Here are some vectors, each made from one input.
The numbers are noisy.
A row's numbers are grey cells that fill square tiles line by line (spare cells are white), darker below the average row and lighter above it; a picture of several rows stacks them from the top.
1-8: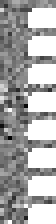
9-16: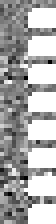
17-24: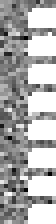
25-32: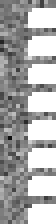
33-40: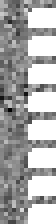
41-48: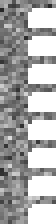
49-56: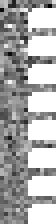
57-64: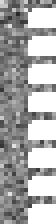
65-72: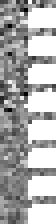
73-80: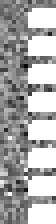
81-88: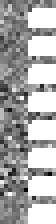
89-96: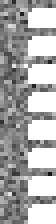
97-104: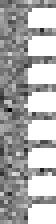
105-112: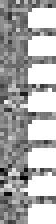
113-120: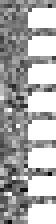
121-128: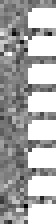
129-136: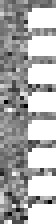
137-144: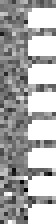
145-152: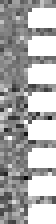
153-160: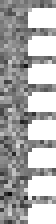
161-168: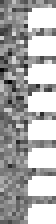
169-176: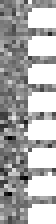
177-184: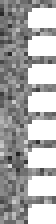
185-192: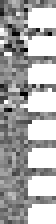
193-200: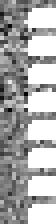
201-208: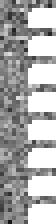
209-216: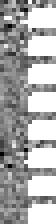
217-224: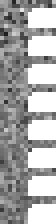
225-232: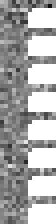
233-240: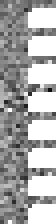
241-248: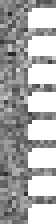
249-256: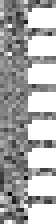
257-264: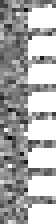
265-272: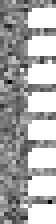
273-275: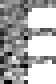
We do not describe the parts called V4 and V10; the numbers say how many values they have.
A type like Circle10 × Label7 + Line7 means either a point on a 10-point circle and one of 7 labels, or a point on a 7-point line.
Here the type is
(Bool × Bool × Bool × Bool + Unit) × Line7 × V4 × V10.
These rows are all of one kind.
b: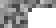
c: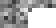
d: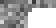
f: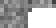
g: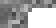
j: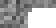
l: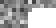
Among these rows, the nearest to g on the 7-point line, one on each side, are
b and f.
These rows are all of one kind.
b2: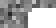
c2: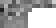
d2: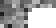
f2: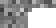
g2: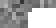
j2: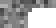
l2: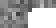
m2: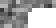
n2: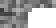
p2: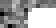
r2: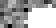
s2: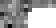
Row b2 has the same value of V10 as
m2, n2 and p2.
